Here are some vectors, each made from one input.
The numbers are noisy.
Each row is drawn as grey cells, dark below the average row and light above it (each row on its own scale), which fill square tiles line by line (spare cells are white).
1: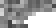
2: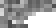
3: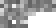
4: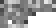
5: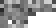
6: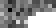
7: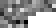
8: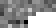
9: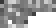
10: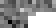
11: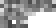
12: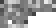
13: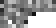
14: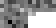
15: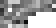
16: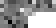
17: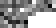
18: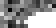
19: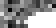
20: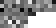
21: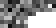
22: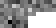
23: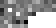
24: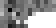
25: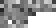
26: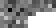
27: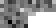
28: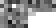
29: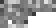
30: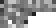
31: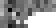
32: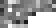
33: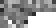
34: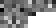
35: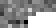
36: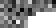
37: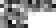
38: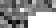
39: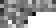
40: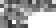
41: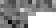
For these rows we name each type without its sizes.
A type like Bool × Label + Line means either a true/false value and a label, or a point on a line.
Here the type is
Bool × Line.
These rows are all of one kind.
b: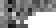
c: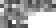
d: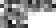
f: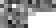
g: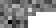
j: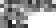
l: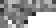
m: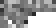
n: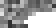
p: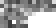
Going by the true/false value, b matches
l, m and n.
